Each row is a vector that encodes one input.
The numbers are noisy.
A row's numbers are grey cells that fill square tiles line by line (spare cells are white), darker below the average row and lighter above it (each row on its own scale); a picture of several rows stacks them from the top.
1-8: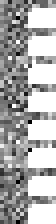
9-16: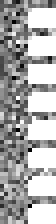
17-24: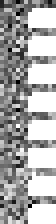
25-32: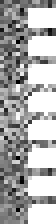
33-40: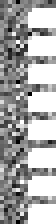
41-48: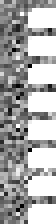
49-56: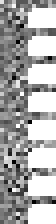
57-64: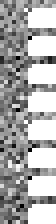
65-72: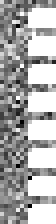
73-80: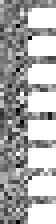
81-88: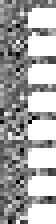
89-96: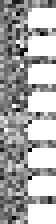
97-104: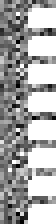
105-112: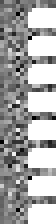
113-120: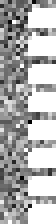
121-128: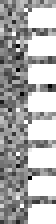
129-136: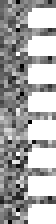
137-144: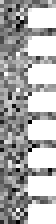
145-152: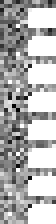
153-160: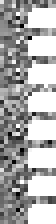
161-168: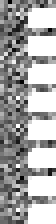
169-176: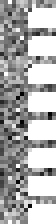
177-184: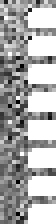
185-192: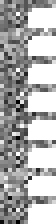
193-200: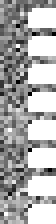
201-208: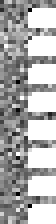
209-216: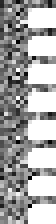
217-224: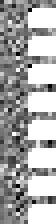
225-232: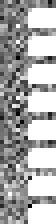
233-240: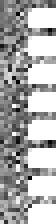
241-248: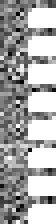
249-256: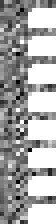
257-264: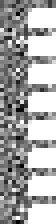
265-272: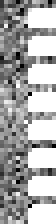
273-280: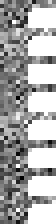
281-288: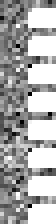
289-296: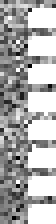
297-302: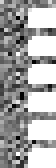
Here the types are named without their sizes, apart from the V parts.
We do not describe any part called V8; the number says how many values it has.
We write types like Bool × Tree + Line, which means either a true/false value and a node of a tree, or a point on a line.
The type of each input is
Bool × (Line + List(V8)) + Circle.
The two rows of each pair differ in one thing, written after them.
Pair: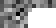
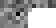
the value of V8 in item 1 of the list
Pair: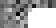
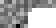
the true/false value
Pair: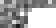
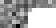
the value of V8 in item 1 of the list
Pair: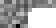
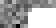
the value of V8 in item 1 of the list
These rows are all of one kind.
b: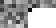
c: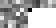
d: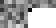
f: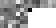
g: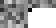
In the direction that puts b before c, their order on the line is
f, d, g, b, c.
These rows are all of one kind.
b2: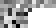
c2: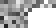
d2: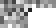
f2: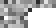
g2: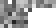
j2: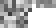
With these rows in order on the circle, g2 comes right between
b2 and j2.
